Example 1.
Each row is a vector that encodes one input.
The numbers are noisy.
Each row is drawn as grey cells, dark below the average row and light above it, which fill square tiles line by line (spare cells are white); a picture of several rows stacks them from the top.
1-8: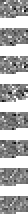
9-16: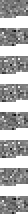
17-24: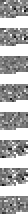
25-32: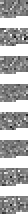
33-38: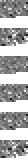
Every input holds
a node of a 7-node tree.
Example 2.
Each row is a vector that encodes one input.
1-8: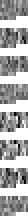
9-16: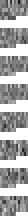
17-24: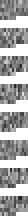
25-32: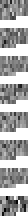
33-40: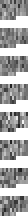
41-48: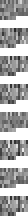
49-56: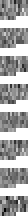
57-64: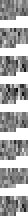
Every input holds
three true/false values.
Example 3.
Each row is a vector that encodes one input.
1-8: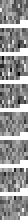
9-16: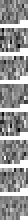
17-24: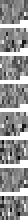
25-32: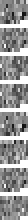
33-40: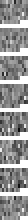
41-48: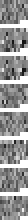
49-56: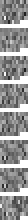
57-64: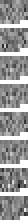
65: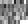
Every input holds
a node of a 12-node tree.
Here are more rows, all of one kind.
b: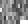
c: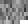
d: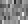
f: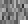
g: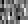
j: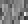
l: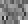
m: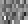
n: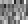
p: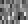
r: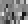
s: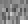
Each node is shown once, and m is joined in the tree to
l and r.
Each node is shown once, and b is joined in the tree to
s.
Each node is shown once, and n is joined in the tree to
d.
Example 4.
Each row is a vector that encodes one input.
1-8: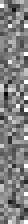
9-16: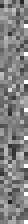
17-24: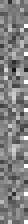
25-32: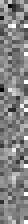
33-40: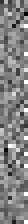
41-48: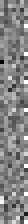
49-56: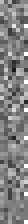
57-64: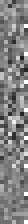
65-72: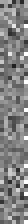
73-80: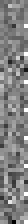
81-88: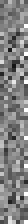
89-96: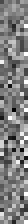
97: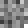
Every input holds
a point on a 7-point line.
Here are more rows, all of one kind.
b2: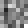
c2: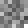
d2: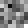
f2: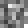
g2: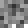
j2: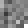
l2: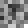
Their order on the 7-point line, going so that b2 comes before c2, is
j2, b2, f2, d2, c2, l2, g2.
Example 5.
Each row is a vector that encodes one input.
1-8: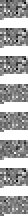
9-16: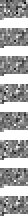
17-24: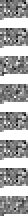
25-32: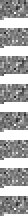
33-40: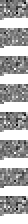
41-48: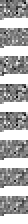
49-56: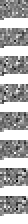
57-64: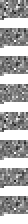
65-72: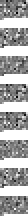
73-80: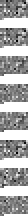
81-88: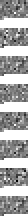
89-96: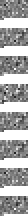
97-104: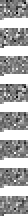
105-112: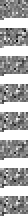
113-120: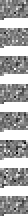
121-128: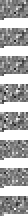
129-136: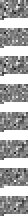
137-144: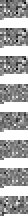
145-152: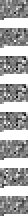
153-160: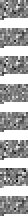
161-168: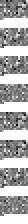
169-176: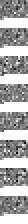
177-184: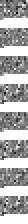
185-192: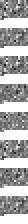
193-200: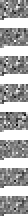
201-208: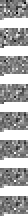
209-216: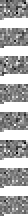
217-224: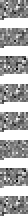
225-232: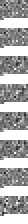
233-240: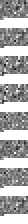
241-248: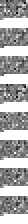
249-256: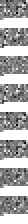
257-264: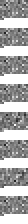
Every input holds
a point on a 5-point line.
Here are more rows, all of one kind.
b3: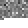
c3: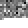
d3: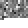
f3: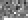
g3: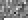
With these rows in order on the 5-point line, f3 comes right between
b3 and c3.
